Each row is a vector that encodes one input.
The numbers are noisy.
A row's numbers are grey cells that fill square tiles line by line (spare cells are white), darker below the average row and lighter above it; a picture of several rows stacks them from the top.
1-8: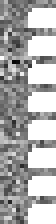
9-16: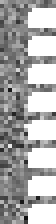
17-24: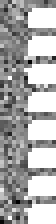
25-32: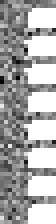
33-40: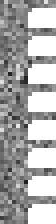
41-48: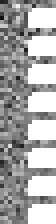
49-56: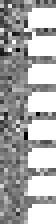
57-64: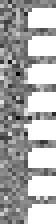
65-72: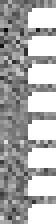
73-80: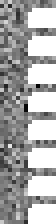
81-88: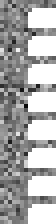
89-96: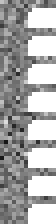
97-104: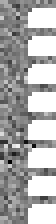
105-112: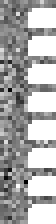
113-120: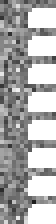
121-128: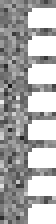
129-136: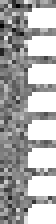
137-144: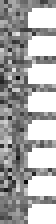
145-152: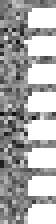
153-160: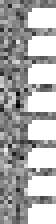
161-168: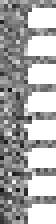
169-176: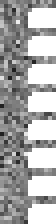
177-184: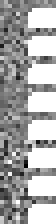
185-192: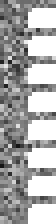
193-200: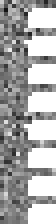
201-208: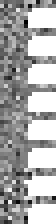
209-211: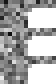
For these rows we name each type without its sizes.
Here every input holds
a point on a line and a true/false value, together with either a fixed value, or a node of a tree.
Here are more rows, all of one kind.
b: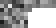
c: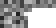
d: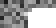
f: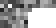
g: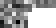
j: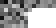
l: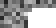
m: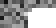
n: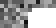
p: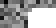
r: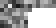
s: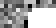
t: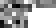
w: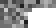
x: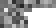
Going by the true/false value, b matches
f, g, r and t.
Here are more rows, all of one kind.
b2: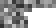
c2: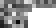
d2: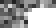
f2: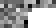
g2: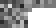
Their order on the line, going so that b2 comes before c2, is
d2, f2, b2, g2, c2.
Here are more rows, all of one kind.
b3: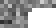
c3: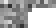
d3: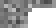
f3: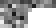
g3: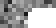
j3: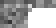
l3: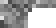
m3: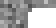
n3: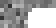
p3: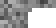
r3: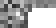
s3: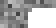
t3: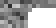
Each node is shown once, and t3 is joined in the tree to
f3, j3 and l3.
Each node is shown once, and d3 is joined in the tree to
p3.
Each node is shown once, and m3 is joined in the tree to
c3, j3, n3 and r3.
